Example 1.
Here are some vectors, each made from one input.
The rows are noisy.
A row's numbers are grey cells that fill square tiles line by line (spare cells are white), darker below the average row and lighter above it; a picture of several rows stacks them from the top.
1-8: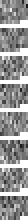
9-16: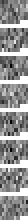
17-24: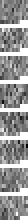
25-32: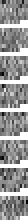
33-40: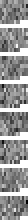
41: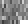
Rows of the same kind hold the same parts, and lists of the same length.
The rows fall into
2 kinds.
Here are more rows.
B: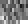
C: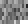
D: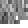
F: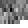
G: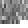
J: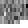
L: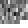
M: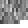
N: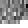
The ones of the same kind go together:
B, C, F, J, L, N
D, G, M

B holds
a point on a 5-point line and three true/false values.
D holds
a point on a 5-point line.
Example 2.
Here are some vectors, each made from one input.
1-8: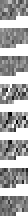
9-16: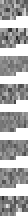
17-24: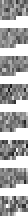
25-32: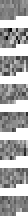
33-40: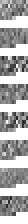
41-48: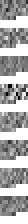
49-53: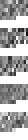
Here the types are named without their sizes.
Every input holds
either a node of a tree, or three true/false values.
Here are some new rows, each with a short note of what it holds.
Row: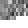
a node of a tree
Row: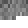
three true/false values
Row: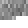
a node of a tree
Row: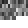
three true/false values
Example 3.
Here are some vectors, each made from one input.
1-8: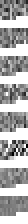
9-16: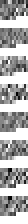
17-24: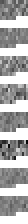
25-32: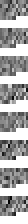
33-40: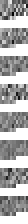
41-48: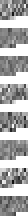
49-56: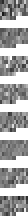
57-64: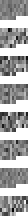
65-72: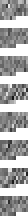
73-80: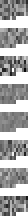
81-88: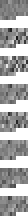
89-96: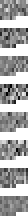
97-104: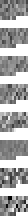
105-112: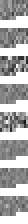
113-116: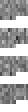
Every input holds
a node of a 12-node tree, together with either a fixed value, or three true/false values.
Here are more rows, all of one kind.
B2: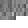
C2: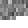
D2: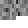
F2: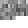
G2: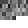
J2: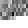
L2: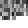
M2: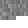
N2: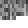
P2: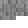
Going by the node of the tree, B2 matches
C2, D2, L2 and P2.
